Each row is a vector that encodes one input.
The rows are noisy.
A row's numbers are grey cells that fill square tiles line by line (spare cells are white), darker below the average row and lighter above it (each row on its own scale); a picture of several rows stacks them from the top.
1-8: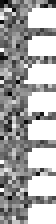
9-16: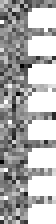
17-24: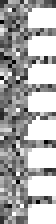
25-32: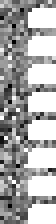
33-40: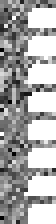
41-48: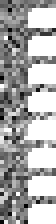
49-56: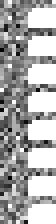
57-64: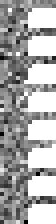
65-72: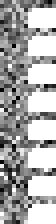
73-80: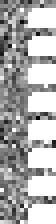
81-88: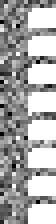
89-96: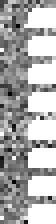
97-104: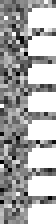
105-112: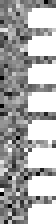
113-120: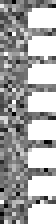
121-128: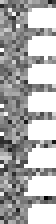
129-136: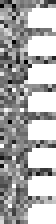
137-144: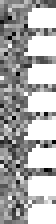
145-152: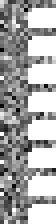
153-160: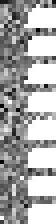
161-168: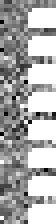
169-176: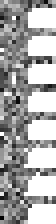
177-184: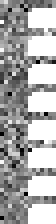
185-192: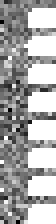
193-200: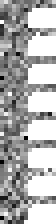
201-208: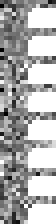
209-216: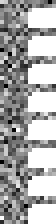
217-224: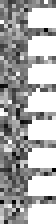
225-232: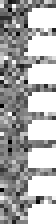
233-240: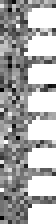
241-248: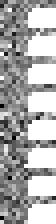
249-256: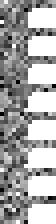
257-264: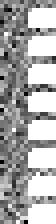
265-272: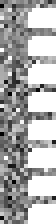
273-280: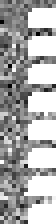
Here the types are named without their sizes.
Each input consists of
a list of points on a line.
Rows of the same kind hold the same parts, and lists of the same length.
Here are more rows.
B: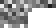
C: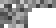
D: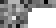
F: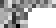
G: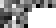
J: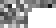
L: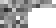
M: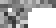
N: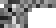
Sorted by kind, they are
B, C, J
D, F, L
G, N
M

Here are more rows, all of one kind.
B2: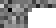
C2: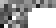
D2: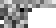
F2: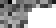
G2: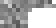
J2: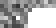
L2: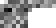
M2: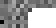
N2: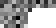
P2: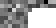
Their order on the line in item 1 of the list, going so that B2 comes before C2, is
G2, D2, J2, L2, N2, F2, P2, B2, M2, C2.
